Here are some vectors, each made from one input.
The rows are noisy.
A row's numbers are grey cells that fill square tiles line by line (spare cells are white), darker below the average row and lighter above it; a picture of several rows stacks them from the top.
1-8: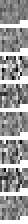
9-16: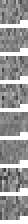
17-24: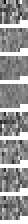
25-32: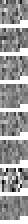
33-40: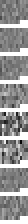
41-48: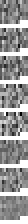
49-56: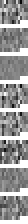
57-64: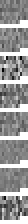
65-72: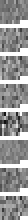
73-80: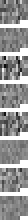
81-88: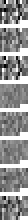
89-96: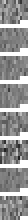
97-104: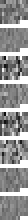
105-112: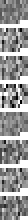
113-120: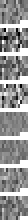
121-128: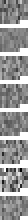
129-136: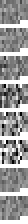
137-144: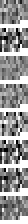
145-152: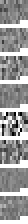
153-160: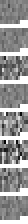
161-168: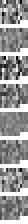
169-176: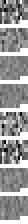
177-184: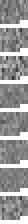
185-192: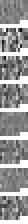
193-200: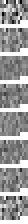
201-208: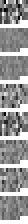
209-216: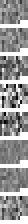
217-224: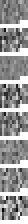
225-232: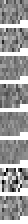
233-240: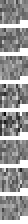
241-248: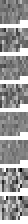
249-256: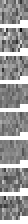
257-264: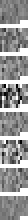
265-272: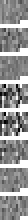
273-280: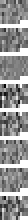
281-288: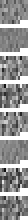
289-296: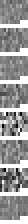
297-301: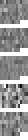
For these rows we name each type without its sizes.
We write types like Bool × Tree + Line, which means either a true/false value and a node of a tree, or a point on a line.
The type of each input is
Line × Line × Tree × (Tree + Unit).
